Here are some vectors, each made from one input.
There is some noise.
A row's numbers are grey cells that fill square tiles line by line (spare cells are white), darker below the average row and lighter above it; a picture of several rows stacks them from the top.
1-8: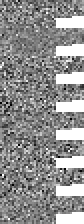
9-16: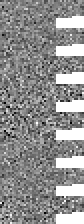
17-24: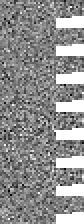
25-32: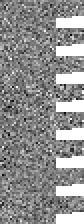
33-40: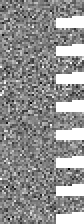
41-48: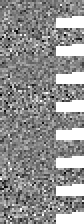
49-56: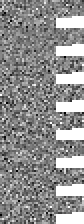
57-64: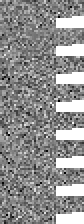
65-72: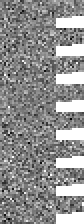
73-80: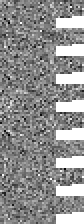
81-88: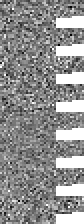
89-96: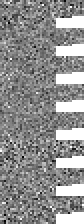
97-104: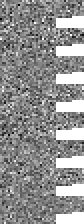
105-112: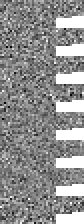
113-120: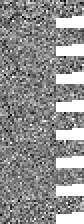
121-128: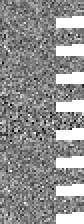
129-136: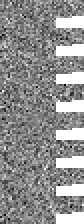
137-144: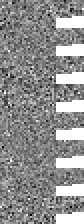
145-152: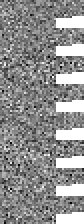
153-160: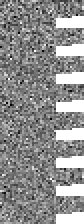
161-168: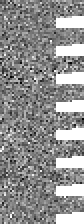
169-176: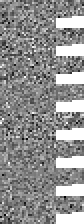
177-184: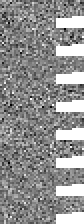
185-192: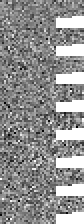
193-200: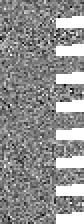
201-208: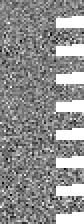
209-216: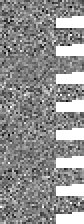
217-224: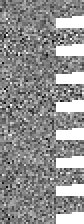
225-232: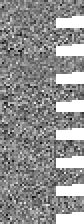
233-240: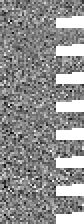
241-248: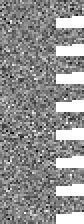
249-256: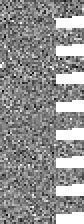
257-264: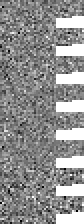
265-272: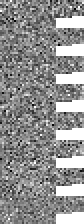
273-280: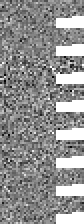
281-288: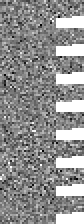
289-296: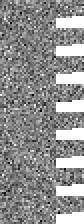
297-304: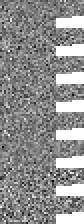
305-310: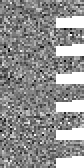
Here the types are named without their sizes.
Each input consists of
a label, together with either a label, or a point on a line.
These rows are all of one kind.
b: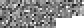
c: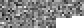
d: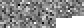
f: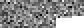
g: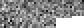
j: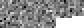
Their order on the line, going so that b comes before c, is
b, c, d, f, g, j.
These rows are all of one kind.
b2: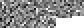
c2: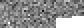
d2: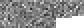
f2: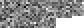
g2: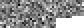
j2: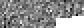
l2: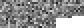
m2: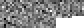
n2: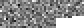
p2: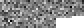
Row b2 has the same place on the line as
f2 and p2.
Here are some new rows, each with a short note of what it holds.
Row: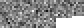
two labels
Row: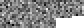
two labels
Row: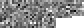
a label and a point on a line
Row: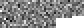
a label and a point on a line
